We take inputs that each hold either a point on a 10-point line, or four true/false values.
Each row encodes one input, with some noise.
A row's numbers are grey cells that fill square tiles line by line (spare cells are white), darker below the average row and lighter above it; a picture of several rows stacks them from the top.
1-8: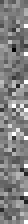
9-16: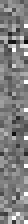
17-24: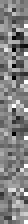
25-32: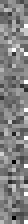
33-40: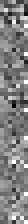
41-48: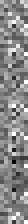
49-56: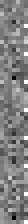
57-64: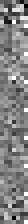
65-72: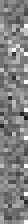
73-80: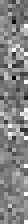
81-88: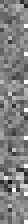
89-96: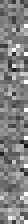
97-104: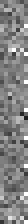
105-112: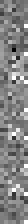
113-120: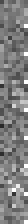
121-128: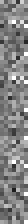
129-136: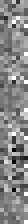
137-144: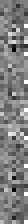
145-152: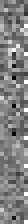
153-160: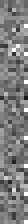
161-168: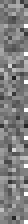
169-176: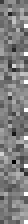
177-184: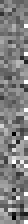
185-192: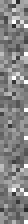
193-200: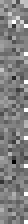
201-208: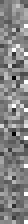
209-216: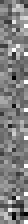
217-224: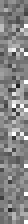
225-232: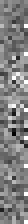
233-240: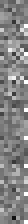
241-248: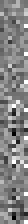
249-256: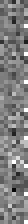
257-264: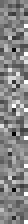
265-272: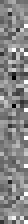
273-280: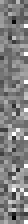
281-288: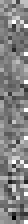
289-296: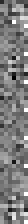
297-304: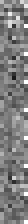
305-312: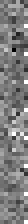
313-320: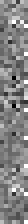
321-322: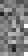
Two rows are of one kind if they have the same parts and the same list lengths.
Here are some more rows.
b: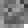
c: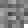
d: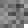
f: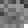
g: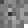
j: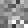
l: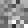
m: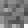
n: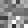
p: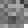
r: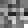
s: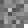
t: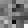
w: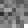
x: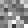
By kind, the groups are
b, c, d, f, g, m, p, r, s, t, w
j, l, n, x

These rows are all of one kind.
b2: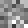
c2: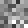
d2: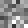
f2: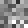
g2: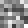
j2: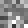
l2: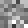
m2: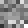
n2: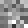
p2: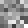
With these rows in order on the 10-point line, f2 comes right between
c2 and m2.
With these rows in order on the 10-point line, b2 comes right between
d2 and l2.
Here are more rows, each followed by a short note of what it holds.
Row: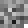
four true/false values
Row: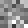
a point on a 10-point line
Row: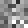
a point on a 10-point line
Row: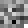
four true/false values
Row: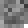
four true/false values
